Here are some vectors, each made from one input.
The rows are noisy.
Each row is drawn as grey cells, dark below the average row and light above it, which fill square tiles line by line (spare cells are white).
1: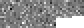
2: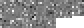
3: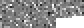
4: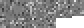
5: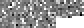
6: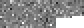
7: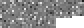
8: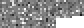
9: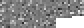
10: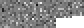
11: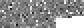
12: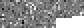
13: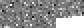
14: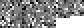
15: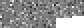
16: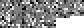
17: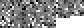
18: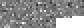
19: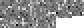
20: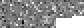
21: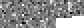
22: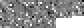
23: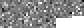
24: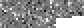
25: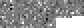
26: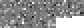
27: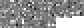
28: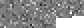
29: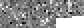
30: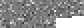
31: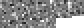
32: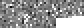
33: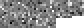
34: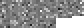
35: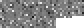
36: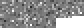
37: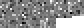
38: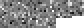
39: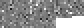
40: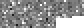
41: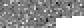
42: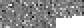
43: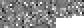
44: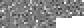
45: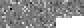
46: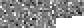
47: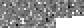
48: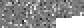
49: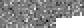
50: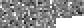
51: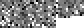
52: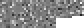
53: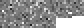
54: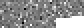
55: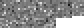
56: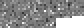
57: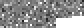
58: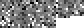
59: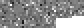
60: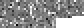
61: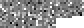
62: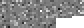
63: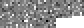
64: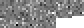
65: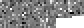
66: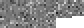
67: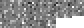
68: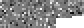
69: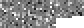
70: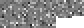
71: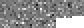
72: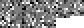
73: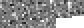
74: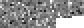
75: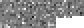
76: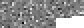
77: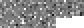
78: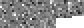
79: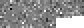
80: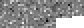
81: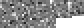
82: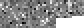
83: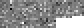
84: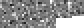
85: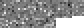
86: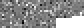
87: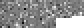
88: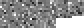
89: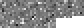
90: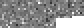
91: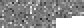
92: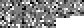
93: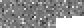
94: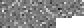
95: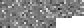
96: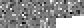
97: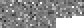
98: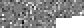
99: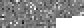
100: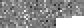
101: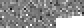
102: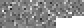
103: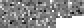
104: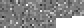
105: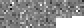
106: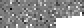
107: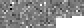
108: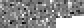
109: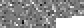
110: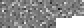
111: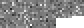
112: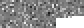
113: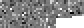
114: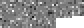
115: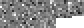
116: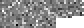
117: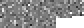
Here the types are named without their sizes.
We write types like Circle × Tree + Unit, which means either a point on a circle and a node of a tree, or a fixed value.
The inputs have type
List(Circle).
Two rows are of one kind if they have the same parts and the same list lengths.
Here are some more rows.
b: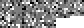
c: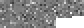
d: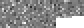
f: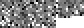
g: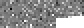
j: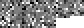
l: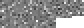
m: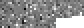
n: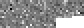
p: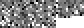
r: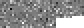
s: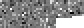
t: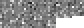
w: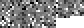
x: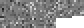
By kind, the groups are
b, f, j, p, w
c, l, m, x
d, g, n, r, t
s

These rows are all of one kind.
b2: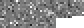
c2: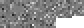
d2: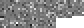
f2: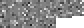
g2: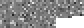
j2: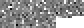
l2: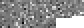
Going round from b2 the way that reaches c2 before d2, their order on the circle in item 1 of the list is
b2, j2, l2, f2, g2, c2, d2.
